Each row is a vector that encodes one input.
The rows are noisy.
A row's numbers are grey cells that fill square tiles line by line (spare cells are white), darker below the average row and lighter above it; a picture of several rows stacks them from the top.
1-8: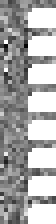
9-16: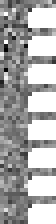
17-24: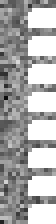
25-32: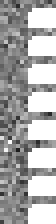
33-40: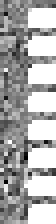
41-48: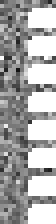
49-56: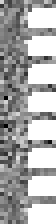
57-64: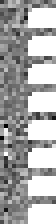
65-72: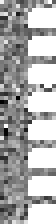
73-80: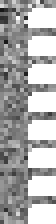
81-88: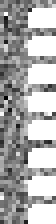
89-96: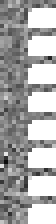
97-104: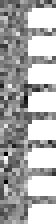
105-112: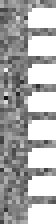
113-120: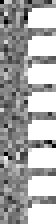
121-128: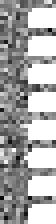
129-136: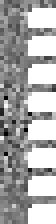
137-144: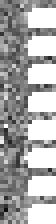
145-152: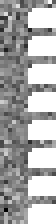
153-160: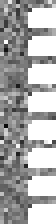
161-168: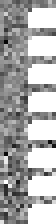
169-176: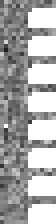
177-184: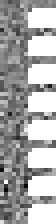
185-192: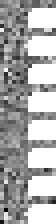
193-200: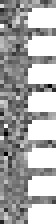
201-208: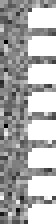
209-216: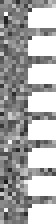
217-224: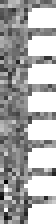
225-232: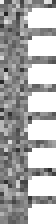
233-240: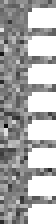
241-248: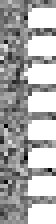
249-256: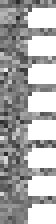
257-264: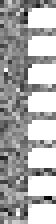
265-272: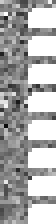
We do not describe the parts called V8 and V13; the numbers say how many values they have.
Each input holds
either a point on an 11-point circle and a value of V8, or a fixed value, or a true/false value and a value of V13.
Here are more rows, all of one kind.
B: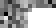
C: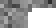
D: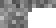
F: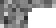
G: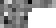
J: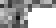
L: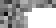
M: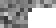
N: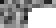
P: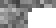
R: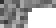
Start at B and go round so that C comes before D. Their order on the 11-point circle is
B, J, F, G, M, C, N, P, R, D, L.
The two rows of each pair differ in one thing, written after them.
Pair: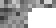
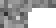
the true/false value
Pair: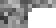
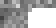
the value of V13
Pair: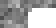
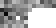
the true/false value
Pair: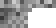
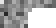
the true/false value
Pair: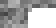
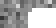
the value of V13
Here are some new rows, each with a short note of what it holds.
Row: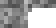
a point on an 11-point circle and a value of V8
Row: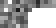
a fixed value
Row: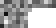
a true/false value and a value of V13
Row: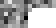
a true/false value and a value of V13
